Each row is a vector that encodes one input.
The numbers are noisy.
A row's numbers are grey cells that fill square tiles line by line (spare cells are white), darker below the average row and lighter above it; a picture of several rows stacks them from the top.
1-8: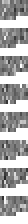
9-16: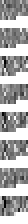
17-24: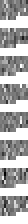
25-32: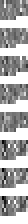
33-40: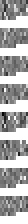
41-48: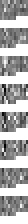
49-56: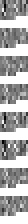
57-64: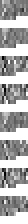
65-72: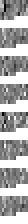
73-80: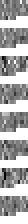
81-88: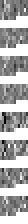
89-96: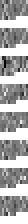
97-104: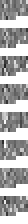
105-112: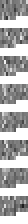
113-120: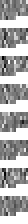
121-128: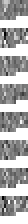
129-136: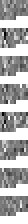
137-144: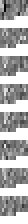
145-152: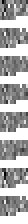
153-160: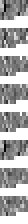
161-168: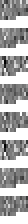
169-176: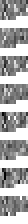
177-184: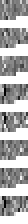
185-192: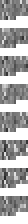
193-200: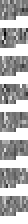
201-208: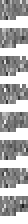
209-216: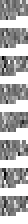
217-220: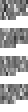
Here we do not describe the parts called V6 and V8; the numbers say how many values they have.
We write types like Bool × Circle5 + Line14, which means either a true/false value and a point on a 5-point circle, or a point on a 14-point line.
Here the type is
Bool × Bool × Bool × Bool × Line10 × V6 + V8.
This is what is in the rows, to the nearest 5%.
About 75% of them hold a point on a 10-point line, four true/false values and a value of V6. The rest hold a value of V8.
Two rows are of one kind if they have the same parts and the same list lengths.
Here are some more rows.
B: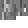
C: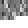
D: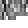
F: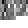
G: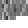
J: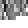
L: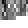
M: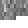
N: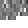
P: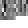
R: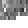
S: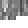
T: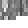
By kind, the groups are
B, C, G, M, N, R, S, T
D, F, J, L, P

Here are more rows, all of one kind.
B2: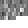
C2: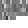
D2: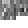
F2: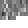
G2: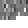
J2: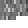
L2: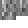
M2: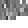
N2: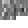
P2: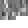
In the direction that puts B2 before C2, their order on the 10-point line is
F2, G2, J2, B2, M2, L2, N2, D2, P2, C2.
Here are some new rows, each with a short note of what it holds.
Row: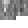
a point on a 10-point line, four true/false values and a value of V6
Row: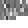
a point on a 10-point line, four true/false values and a value of V6
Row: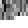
a value of V8
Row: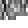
a value of V8
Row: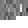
a point on a 10-point line, four true/false values and a value of V6
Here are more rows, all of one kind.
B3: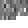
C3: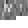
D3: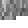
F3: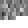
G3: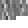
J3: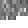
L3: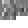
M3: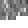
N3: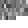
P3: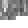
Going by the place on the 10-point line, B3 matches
J3, N3 and P3.
